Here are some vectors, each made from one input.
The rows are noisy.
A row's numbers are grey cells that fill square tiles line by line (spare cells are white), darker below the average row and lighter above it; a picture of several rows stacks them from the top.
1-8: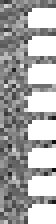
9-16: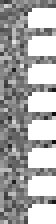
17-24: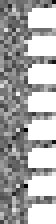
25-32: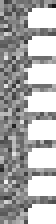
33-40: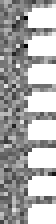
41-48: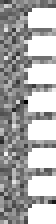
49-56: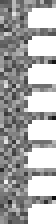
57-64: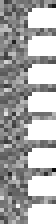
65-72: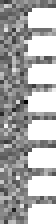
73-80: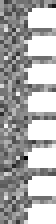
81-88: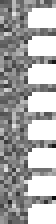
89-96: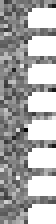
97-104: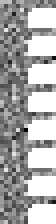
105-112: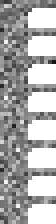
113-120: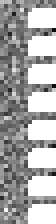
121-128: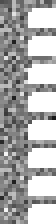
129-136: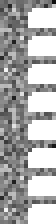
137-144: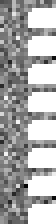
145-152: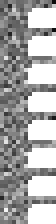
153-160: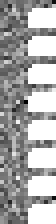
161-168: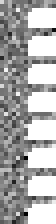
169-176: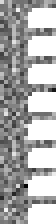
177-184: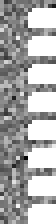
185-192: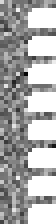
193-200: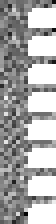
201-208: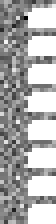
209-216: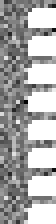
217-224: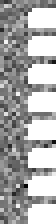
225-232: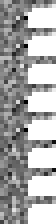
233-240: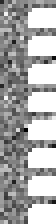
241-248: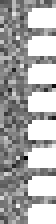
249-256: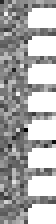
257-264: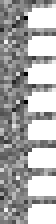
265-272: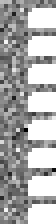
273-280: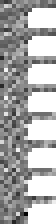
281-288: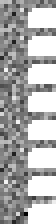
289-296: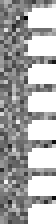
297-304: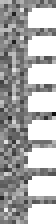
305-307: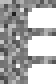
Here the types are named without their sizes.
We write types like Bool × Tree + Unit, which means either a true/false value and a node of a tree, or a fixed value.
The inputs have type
Circle.
